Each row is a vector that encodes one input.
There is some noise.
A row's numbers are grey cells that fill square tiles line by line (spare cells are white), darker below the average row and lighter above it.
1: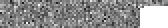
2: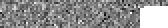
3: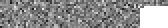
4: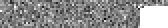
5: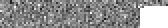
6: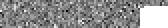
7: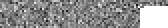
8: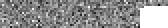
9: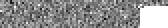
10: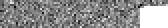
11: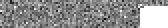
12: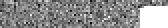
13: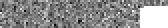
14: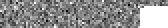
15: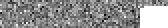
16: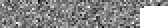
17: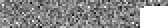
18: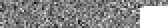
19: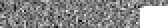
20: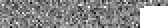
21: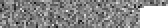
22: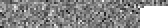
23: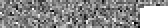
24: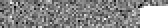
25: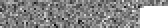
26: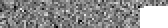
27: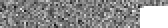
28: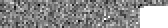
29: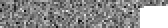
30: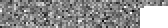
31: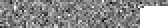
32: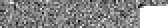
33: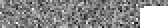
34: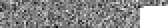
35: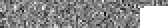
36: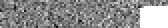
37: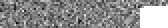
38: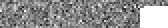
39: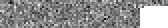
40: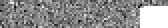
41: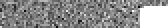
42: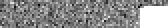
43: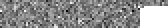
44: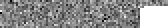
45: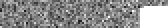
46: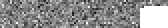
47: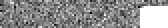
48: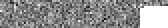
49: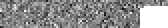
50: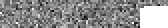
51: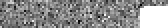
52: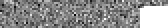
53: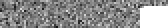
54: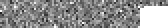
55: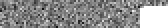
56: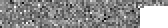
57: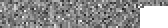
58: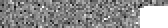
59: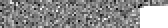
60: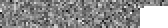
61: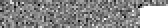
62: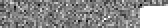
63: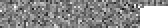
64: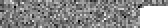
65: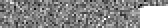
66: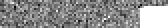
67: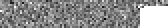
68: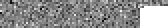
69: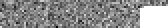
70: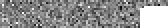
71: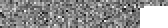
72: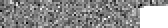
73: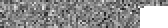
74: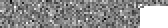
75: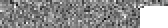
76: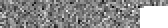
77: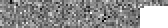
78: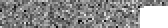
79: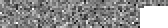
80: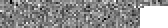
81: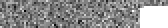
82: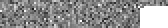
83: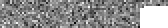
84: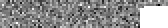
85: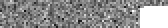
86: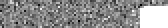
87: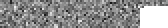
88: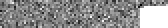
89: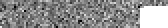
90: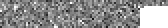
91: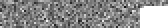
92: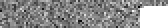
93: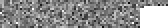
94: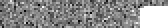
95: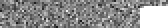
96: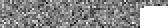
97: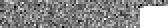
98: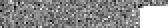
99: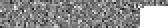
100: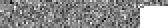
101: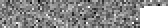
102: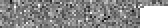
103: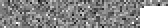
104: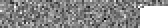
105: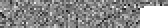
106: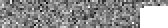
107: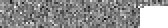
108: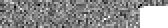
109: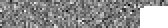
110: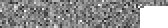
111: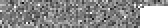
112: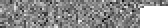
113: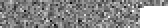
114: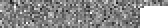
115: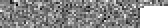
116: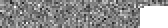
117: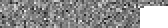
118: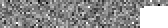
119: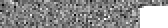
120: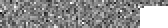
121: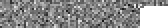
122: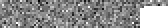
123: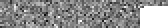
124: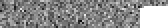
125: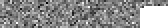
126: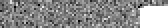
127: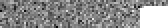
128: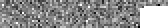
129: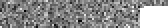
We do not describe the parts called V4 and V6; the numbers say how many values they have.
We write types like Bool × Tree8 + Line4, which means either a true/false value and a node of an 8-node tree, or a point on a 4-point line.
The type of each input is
Bool × (Line5 + V6) + V4.
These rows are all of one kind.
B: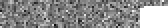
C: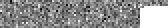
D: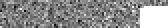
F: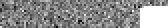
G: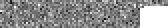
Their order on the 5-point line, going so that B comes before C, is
B, D, G, C, F.
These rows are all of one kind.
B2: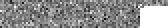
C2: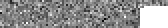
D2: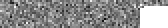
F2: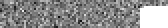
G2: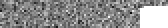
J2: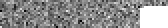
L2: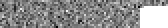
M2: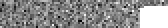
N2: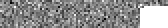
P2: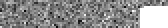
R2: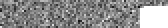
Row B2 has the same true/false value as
C2, D2 and N2.
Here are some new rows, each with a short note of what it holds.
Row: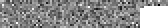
a value of V4
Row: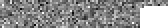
a value of V4
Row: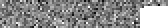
a value of V4
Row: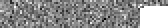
a point on a 5-point line and a true/false value
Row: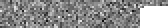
a true/false value and a value of V6
